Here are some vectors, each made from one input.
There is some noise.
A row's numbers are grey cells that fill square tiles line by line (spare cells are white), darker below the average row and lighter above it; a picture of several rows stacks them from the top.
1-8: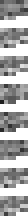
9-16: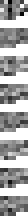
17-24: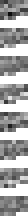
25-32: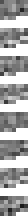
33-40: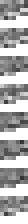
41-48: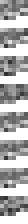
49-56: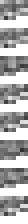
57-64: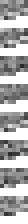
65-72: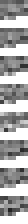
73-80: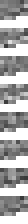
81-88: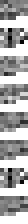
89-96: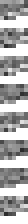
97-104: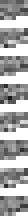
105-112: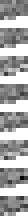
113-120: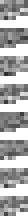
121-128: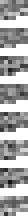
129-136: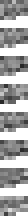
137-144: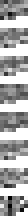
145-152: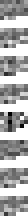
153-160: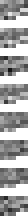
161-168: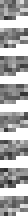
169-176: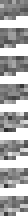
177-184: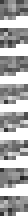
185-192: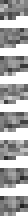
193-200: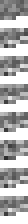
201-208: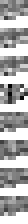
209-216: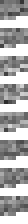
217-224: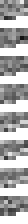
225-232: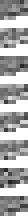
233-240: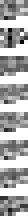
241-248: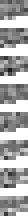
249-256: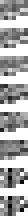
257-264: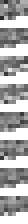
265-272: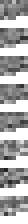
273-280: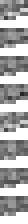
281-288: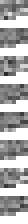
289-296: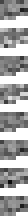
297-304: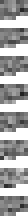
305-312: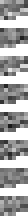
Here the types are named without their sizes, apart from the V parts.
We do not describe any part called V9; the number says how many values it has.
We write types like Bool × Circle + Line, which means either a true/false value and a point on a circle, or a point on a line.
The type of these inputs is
List(Bool × V9).
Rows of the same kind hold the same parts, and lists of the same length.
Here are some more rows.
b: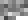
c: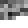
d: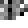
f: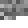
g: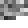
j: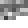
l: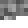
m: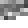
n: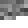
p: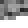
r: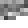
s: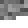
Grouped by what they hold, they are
b, g, j, m, r
c, f, l, n, p, s
d

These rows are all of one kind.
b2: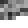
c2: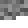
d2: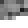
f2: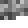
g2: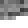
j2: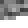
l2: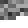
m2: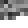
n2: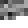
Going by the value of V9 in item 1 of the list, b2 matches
d2 and j2.
